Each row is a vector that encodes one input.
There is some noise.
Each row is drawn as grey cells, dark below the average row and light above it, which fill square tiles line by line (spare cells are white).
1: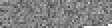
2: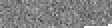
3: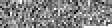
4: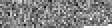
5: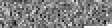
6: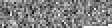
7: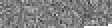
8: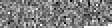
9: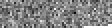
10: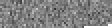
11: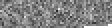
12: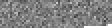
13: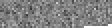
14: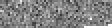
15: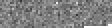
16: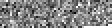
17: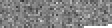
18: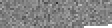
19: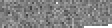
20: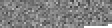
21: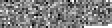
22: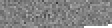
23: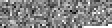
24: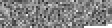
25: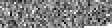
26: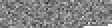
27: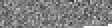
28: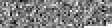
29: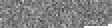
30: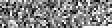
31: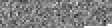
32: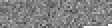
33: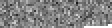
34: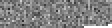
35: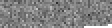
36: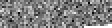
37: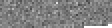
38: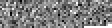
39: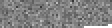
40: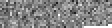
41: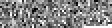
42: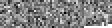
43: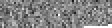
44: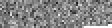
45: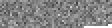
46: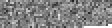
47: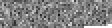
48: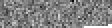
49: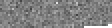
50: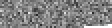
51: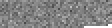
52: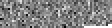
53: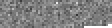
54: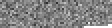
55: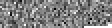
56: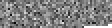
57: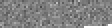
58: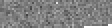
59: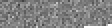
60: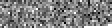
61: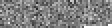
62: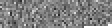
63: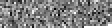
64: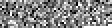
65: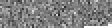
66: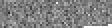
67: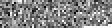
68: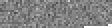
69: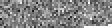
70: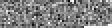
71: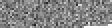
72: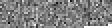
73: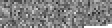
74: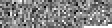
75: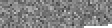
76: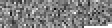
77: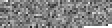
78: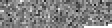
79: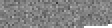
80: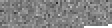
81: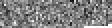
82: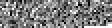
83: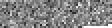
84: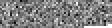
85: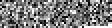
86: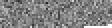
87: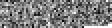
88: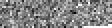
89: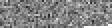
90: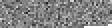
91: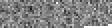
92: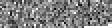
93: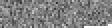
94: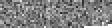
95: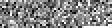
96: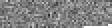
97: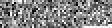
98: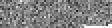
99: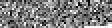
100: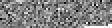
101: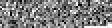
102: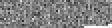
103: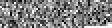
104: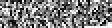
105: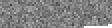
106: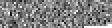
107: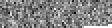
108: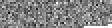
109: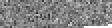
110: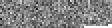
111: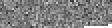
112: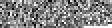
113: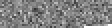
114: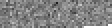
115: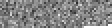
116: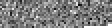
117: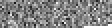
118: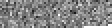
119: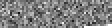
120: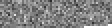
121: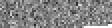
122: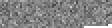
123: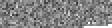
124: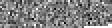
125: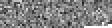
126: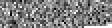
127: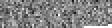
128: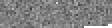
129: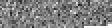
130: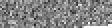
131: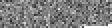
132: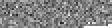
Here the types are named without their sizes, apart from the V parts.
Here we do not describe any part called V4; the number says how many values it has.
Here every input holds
either a point on a line, or a list of items, each a true/false value and a value of V4.
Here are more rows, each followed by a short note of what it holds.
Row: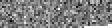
a point on a line
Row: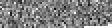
a list of two items
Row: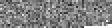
the empty list
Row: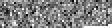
a list of one item
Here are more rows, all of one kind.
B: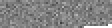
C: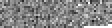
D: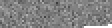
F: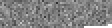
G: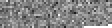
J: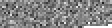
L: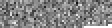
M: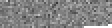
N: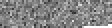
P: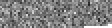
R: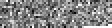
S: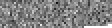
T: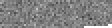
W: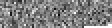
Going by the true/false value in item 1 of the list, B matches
J, T and W.
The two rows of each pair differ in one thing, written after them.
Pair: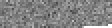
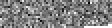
the true/false value in item 1 of the list
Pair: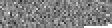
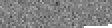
the value of V4 in item 2 of the list
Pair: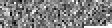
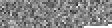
the value of V4 in item 1 of the list
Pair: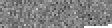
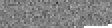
the true/false value in item 1 of the list
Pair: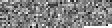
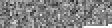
the true/false value in item 1 of the list
